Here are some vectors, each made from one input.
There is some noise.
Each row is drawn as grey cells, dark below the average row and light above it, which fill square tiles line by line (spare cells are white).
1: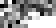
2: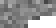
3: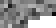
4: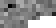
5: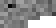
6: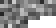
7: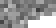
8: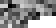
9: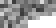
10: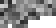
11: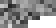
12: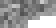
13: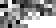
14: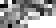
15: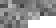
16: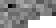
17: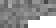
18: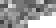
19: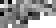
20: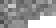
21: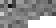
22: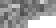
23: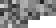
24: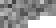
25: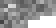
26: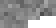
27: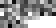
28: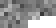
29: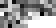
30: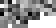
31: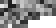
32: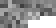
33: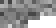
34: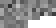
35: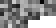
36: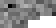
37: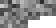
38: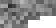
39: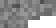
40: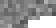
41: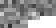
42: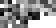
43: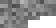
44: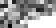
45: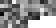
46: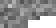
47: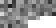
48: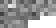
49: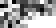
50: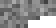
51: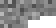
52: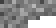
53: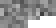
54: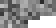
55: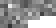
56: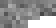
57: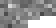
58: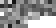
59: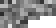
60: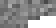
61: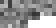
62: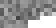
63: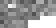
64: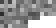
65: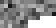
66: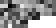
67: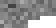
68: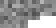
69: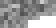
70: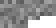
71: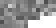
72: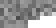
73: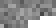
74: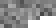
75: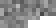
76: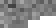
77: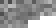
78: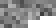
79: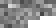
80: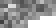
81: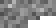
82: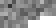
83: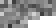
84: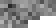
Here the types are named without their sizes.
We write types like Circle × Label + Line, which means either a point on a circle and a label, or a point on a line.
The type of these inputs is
Bool × Line × (Tree + Unit).
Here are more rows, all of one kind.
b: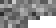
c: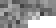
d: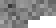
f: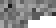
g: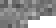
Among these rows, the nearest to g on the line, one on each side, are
b and c.
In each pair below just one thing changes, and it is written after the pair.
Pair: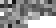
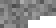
the place on the line
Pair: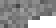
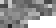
the place on the line
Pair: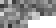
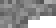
the true/false value
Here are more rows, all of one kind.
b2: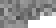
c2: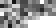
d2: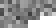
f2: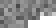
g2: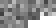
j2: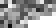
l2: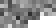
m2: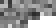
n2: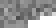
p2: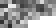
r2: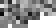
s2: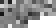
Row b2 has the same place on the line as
d2, n2, r2 and s2.
